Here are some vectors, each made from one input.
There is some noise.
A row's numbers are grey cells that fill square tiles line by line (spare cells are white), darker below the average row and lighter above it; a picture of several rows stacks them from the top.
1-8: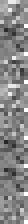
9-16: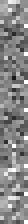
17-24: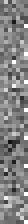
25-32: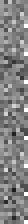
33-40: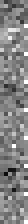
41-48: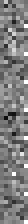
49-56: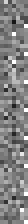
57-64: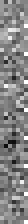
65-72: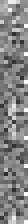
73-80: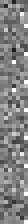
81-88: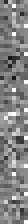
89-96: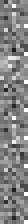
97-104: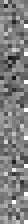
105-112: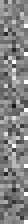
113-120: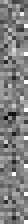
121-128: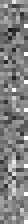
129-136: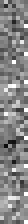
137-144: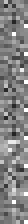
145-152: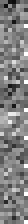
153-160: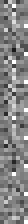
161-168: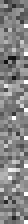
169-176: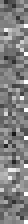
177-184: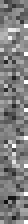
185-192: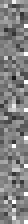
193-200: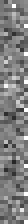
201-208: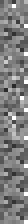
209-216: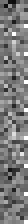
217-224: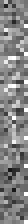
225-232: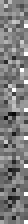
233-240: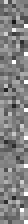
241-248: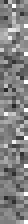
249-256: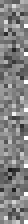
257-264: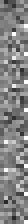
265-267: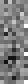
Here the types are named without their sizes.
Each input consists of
either a point on a line, or four true/false values.
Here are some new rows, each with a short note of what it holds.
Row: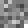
four true/false values
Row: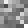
four true/false values
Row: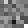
four true/false values
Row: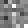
a point on a line
